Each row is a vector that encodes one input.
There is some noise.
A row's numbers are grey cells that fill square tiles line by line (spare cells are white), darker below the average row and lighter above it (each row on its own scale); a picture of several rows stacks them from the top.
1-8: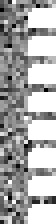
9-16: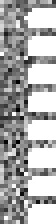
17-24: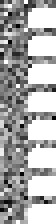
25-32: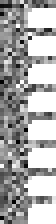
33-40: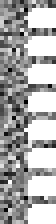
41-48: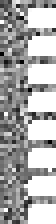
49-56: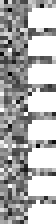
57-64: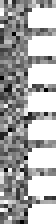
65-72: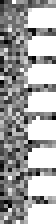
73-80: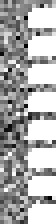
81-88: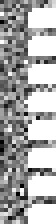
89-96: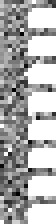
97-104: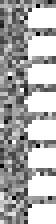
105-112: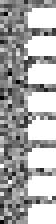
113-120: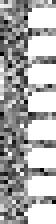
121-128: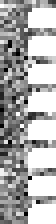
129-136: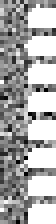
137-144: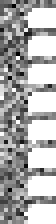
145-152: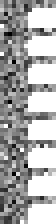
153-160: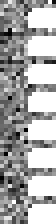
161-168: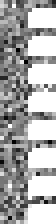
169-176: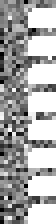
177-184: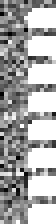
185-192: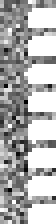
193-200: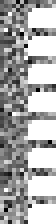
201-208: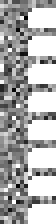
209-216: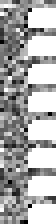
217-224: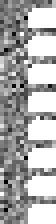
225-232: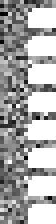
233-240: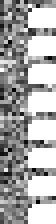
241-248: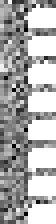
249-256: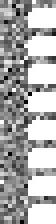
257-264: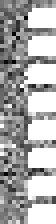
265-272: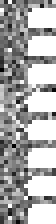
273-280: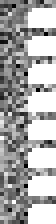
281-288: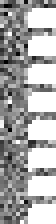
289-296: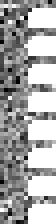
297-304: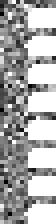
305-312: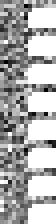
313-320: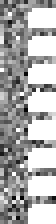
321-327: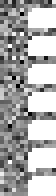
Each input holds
a point on an 8-point circle, one of 7 labels, a point on a 10-point line and a true/false value.
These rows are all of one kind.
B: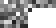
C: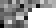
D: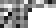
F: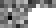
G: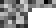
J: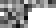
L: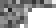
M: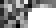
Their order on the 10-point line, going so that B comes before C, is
F, G, L, B, D, C, J, M.
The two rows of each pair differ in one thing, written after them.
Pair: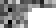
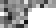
the place on the 8-point circle
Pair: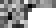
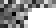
the label
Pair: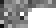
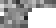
the place on the 10-point line
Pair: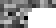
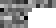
the place on the 10-point line
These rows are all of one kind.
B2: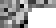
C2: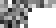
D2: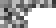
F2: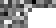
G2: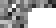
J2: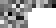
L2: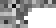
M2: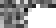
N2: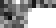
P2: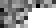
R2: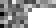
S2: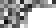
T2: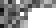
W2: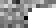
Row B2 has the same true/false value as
L2, M2 and N2.
